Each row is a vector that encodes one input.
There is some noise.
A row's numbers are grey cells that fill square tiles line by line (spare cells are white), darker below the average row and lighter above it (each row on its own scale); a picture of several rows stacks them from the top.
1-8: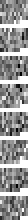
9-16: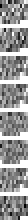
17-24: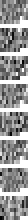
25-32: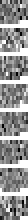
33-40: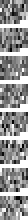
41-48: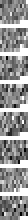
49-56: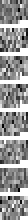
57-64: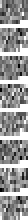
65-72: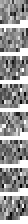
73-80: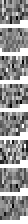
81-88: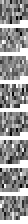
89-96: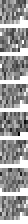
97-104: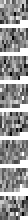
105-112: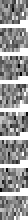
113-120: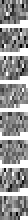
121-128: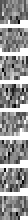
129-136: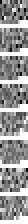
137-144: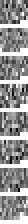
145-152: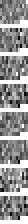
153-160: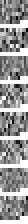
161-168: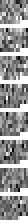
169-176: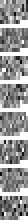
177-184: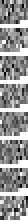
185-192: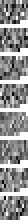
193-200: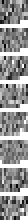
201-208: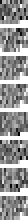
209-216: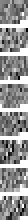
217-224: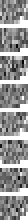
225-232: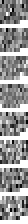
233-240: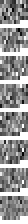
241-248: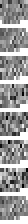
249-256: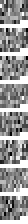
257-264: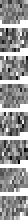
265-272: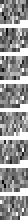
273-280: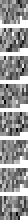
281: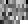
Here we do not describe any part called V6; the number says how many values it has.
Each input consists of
either one of 12 labels and a value of V6, or a node of a 10-node tree, or three true/false values.
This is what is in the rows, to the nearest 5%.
About 40% of them hold one of 12 labels and a value of V6. About 30% of them hold a node of a 10-node tree. The rest hold three true/false values.
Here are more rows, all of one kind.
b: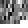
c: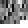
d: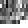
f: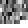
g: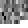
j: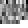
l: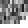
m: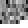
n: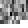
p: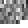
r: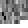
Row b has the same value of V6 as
c and l.
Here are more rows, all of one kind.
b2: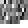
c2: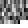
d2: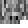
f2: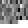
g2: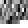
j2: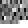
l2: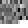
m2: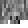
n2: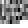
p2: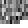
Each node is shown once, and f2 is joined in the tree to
l2 and n2.
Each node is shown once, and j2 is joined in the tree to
l2.
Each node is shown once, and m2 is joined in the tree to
c2 and d2.
